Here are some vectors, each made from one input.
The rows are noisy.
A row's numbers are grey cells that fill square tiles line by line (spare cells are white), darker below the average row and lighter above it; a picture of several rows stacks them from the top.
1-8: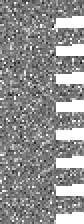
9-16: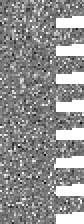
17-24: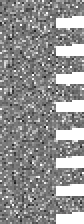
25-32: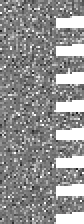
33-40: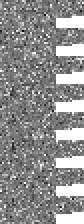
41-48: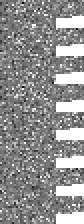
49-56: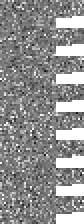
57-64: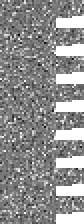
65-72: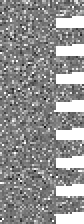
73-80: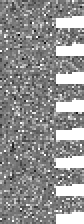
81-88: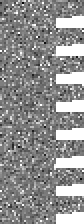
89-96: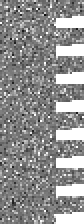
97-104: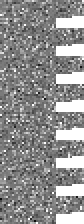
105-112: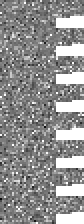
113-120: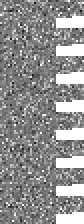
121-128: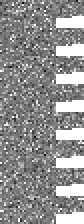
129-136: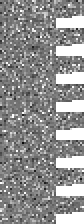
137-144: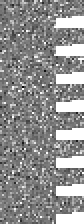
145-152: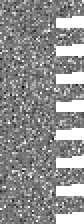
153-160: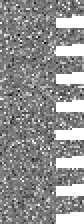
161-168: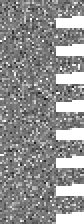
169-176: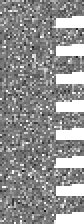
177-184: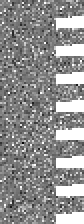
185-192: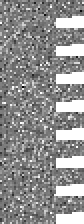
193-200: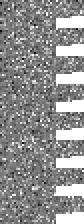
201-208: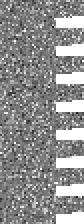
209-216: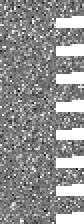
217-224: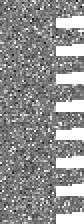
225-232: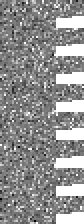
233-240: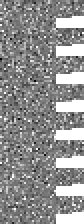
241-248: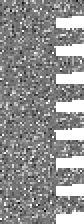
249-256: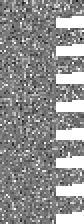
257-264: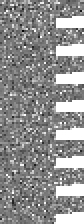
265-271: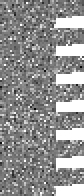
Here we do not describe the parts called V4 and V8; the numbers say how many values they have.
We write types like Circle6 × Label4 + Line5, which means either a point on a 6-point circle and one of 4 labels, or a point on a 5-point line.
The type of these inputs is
Bool × Bool × Bool × Bool × Line9 + Line7 × V4 + V8.
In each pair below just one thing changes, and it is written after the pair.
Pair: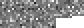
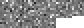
the value of V4
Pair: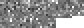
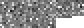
the value of V4
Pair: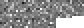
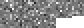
the place on the 7-point line
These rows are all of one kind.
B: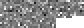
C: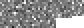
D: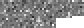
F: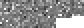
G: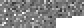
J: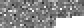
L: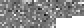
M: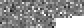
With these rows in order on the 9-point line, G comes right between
B and F.
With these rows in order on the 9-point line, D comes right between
C and J.
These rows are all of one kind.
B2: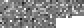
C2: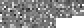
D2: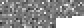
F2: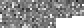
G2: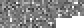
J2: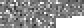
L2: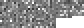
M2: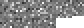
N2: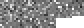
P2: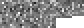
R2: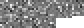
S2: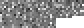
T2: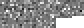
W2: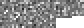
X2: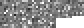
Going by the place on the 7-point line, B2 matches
C2, F2, L2 and S2.
